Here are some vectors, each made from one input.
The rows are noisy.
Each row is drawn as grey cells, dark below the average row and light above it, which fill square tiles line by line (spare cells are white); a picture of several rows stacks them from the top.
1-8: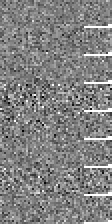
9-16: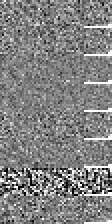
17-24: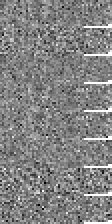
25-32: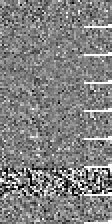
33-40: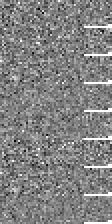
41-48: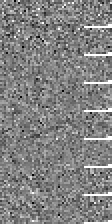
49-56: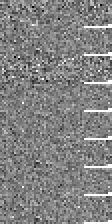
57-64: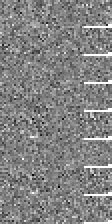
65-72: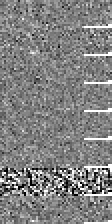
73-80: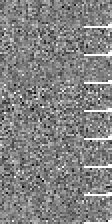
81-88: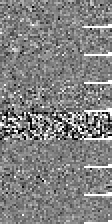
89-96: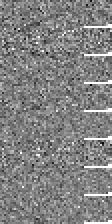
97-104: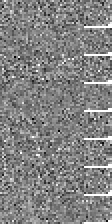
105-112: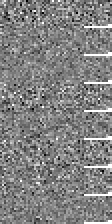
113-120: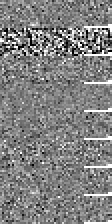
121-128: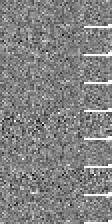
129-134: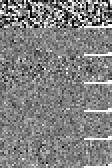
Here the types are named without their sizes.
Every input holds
a list of points on a line.
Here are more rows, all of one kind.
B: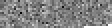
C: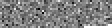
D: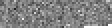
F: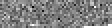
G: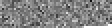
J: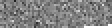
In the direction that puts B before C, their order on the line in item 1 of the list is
F, B, D, J, G, C.
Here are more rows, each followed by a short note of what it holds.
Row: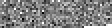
a list of one item
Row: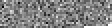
a list of one item
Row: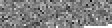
a list of three items
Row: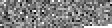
a list of one item
